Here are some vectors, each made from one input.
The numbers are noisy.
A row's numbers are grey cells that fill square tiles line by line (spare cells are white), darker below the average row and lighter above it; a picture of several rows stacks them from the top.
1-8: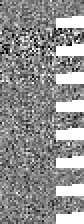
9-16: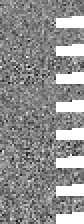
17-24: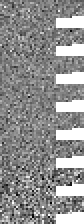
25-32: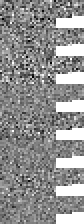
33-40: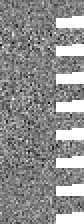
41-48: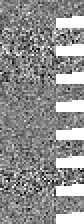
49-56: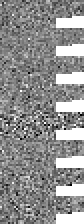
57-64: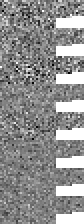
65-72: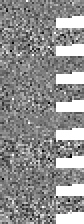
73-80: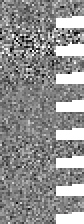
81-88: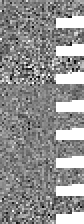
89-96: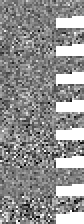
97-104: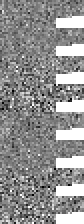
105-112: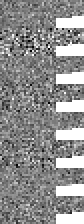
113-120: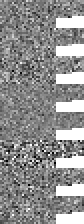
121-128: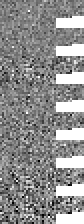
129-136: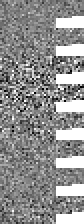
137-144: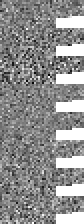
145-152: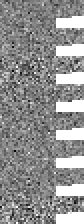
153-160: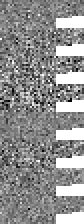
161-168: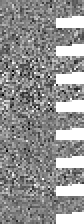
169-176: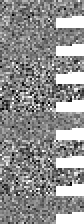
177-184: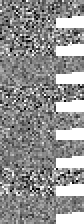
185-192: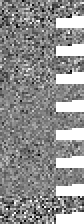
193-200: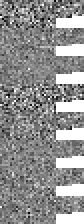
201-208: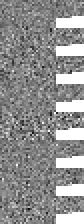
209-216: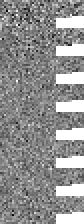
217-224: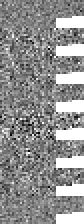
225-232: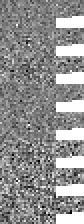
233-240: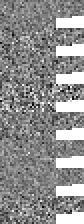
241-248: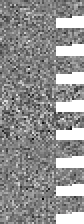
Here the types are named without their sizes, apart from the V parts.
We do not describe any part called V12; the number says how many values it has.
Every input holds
a list of items, each a label and a value of V12.
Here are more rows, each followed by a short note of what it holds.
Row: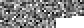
the empty list
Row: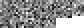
a list of one item
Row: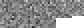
a list of one item
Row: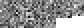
a list of one item
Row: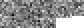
a list of one item
